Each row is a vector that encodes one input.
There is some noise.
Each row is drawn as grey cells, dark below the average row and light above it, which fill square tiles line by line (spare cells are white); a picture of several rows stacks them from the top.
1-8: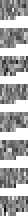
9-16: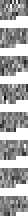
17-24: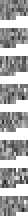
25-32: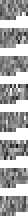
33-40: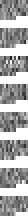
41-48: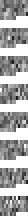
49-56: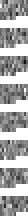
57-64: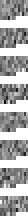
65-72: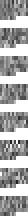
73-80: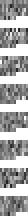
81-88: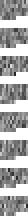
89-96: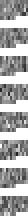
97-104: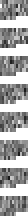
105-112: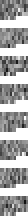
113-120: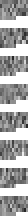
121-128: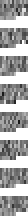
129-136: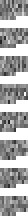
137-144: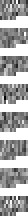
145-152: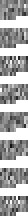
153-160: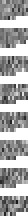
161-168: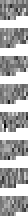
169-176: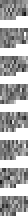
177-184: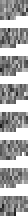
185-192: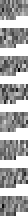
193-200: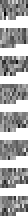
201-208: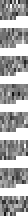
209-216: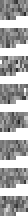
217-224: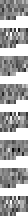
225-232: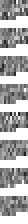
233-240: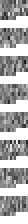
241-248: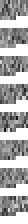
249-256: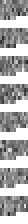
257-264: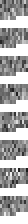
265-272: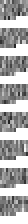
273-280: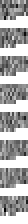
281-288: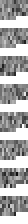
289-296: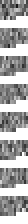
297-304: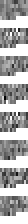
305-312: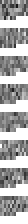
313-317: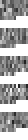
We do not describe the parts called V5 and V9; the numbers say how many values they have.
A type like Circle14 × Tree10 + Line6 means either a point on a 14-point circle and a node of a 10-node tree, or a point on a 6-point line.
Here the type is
(Bool × Bool × Bool + Line8) × V9 + V5.
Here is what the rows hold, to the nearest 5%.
About 20% of them hold a value of V5. The rest hold a value of V9, together with either a point on an 8-point line, or three true/false values.
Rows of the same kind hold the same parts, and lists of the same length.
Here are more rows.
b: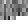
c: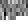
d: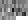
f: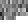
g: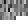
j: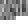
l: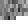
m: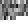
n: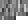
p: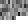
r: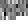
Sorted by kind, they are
b, d, j, l
c, m, r
f, g, n, p

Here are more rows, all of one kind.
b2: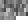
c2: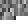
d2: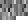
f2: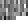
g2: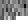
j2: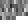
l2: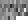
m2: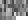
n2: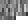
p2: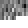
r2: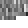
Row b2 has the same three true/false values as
d2, j2, l2 and r2.
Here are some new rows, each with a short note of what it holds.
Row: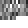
a value of V5
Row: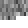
a point on an 8-point line and a value of V9
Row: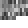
a value of V5
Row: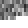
three true/false values and a value of V9
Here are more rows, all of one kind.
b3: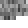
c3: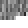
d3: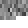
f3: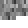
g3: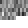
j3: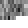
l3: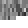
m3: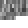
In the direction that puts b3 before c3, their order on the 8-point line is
j3, b3, m3, f3, g3, l3, d3, c3.
